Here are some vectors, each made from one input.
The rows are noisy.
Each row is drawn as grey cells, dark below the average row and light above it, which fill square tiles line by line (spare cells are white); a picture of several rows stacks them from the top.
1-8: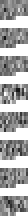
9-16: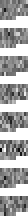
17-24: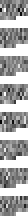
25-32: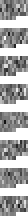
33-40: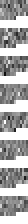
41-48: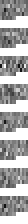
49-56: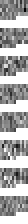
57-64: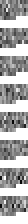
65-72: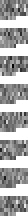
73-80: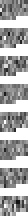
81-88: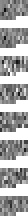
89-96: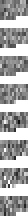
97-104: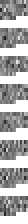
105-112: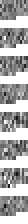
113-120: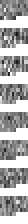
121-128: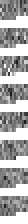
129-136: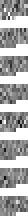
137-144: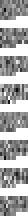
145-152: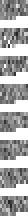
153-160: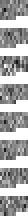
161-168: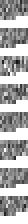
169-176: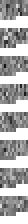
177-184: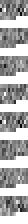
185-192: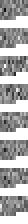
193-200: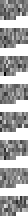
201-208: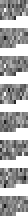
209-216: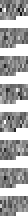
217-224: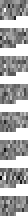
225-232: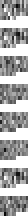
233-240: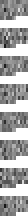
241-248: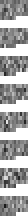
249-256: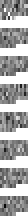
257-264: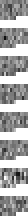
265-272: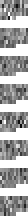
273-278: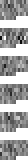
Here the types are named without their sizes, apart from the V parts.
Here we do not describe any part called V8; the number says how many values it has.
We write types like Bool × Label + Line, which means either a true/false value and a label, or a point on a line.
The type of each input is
Circle + (Label + Line) × List(V8).
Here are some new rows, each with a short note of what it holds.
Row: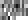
a point on a circle
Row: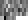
a point on a line, together with a list of two items
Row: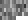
a label, together with the empty list
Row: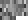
a label, together with the empty list
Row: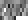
a point on a line, together with the empty list
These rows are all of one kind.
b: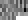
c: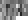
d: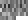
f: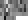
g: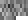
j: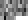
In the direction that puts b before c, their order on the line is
j, f, b, d, g, c.
